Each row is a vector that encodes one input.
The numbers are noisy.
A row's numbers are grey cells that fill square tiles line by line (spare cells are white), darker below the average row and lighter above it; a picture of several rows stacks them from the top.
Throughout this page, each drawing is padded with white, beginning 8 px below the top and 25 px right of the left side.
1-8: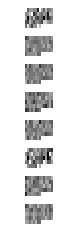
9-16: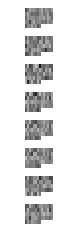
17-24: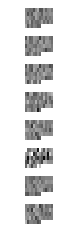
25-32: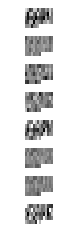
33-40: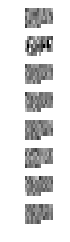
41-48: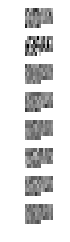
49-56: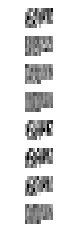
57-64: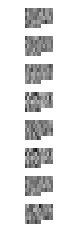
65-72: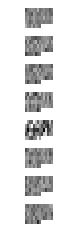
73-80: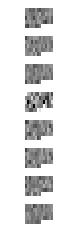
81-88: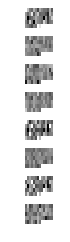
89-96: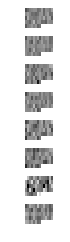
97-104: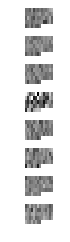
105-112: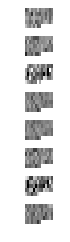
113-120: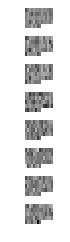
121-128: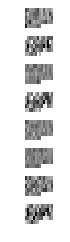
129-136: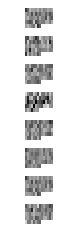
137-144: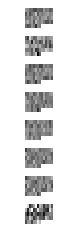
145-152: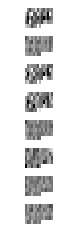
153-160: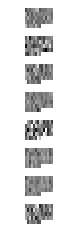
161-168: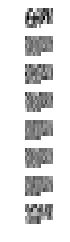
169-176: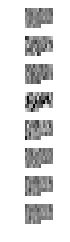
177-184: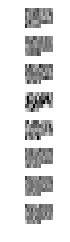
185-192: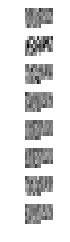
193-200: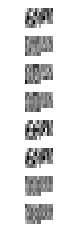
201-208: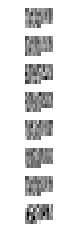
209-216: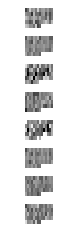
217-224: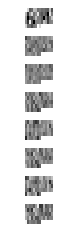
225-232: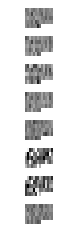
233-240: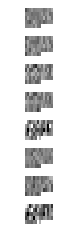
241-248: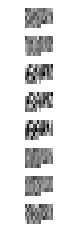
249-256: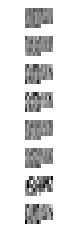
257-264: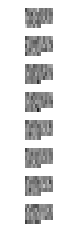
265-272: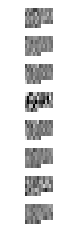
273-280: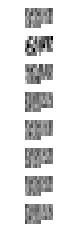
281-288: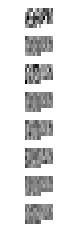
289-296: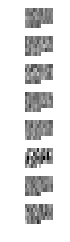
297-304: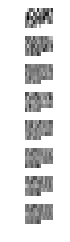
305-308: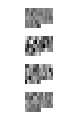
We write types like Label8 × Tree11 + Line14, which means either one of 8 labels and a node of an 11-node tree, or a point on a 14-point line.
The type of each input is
Bool × (Line9 + Line13) + Label6.
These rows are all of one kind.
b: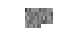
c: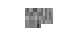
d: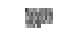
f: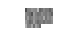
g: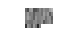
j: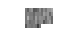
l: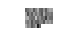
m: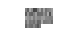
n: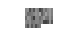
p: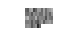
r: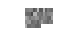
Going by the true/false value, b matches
d and f.
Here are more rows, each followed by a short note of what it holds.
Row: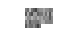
a point on a 9-point line and a true/false value
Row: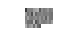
a point on a 9-point line and a true/false value
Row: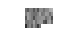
a point on a 9-point line and a true/false value
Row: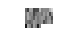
a point on a 13-point line and a true/false value
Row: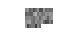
a point on a 13-point line and a true/false value
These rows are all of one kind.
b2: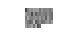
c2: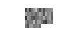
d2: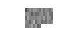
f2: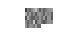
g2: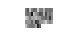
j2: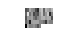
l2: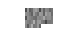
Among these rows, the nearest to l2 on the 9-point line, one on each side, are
c2 and j2.
